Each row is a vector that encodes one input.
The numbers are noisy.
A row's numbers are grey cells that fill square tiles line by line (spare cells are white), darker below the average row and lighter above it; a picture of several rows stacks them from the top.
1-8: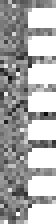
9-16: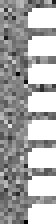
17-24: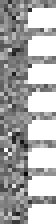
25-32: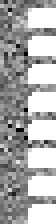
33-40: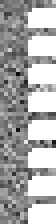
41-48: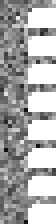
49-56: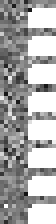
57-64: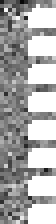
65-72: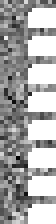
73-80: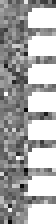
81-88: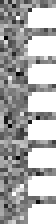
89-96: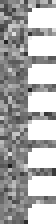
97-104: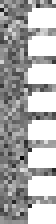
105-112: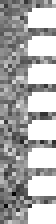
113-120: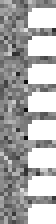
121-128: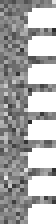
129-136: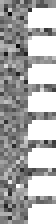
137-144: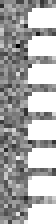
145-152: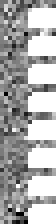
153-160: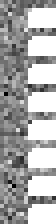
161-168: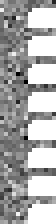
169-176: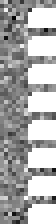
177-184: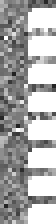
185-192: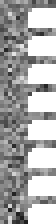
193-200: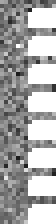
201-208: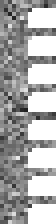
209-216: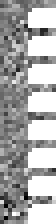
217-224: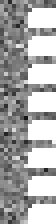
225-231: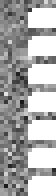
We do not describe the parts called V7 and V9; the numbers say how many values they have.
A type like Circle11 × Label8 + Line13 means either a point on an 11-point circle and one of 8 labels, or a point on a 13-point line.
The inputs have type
(Bool × Circle5 + V7) × Line5 × V9.
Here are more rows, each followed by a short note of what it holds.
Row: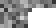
a point on a 5-point circle, a point on a 5-point line, a true/false value and a value of V9
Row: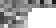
a point on a 5-point line, a value of V7 and a value of V9
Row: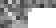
a point on a 5-point line, a value of V7 and a value of V9
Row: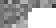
a point on a 5-point line, a value of V7 and a value of V9
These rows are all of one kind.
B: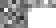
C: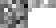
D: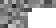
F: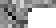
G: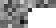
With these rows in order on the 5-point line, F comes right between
D and G.
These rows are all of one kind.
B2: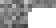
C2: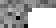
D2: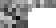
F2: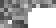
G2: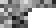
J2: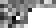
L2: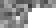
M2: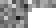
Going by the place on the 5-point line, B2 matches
G2 and J2.
